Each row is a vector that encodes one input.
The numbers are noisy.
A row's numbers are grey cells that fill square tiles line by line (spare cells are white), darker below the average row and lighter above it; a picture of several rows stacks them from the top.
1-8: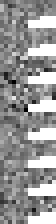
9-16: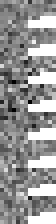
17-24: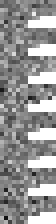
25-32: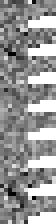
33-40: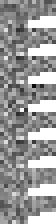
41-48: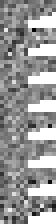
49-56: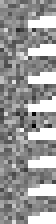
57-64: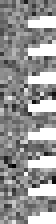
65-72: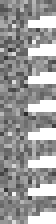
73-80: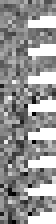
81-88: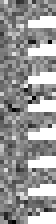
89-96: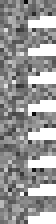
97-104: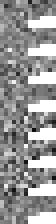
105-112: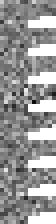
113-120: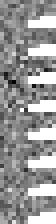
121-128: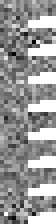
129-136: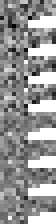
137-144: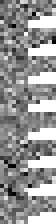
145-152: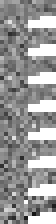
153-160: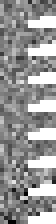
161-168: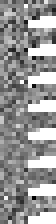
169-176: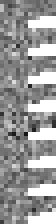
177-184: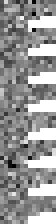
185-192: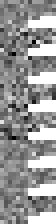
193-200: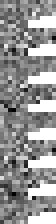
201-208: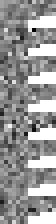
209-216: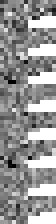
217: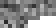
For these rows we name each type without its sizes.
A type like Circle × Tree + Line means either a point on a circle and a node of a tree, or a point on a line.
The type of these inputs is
Bool × Tree + Label × List(Line).
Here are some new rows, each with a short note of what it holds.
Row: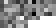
a label, together with the empty list
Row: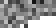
a label, together with the empty list
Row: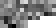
a node of a tree and a true/false value
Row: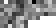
a label, together with the empty list
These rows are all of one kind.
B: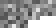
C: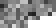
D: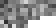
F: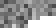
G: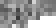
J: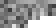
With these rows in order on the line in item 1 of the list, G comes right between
C and J.
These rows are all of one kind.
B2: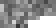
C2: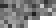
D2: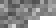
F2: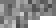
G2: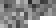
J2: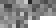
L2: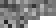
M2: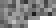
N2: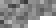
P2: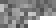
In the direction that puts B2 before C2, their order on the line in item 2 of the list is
N2, P2, D2, J2, F2, B2, M2, L2, G2, C2.
